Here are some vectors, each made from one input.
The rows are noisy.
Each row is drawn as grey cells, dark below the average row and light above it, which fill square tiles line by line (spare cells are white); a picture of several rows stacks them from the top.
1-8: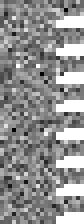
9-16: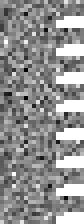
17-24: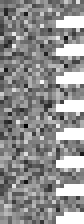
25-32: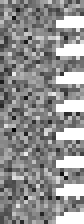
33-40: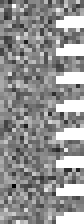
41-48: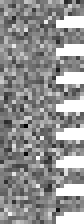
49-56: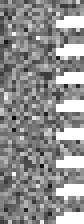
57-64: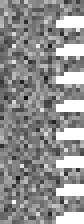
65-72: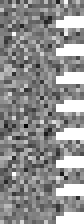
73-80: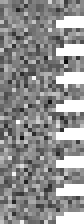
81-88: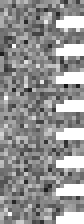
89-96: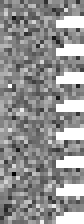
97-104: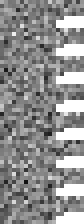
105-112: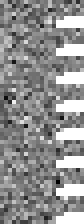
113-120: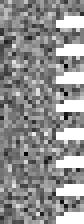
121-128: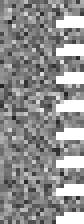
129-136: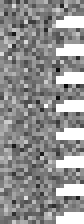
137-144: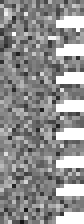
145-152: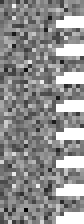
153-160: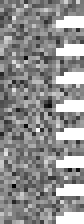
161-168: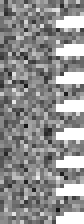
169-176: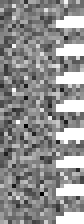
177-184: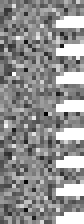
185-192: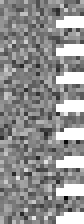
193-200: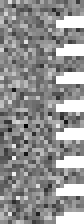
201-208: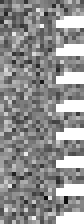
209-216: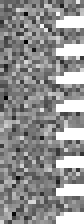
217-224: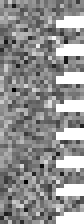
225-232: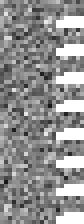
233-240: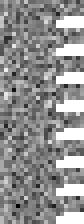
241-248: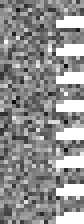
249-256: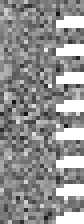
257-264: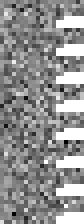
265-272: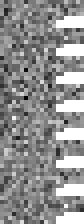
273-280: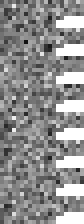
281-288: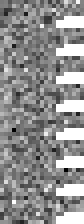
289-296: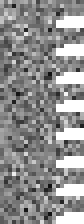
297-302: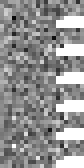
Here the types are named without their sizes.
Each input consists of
a node of each of three trees, together with either a point on a circle, a point on a line and a true/false value, or a node of each of two trees.
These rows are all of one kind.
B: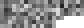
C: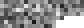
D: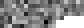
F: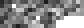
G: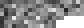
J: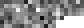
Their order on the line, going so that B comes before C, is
J, D, F, B, G, C.
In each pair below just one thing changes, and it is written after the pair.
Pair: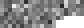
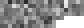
the node of one of the three trees
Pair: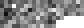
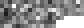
the true/false value
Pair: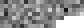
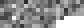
the place on the line
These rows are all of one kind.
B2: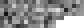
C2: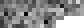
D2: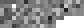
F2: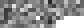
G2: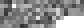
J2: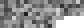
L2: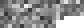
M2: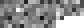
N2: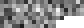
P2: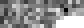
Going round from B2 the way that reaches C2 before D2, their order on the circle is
B2, L2, M2, J2, C2, P2, D2, G2, F2, N2.
